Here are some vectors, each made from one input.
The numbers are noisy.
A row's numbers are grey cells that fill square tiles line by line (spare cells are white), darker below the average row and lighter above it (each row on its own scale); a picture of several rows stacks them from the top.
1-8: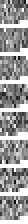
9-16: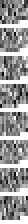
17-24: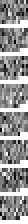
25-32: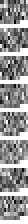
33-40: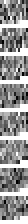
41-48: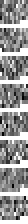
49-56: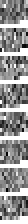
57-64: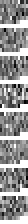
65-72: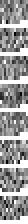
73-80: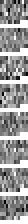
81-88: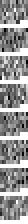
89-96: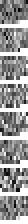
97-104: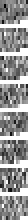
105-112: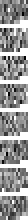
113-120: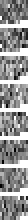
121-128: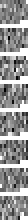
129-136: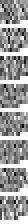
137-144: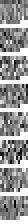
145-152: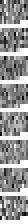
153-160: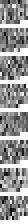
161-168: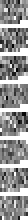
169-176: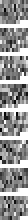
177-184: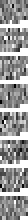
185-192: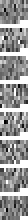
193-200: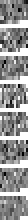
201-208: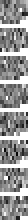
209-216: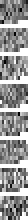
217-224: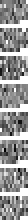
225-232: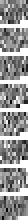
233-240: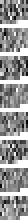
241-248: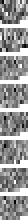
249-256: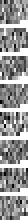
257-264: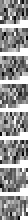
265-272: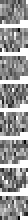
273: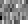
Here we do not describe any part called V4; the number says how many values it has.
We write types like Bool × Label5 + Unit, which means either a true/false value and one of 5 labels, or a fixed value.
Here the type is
(Circle11 + Tree7) × V4.
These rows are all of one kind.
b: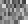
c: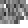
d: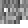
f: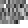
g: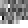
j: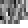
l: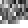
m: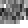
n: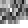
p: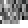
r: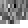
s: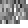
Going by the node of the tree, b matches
j, n and s.
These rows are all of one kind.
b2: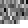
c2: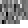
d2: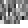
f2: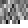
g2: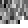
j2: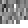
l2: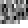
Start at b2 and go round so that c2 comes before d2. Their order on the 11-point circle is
b2, l2, j2, g2, c2, f2, d2.
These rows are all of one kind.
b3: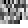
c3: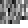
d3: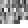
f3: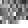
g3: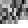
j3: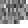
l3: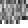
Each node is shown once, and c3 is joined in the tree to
l3.
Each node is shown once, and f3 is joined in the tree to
b3, g3 and l3.
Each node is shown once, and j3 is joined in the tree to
g3.
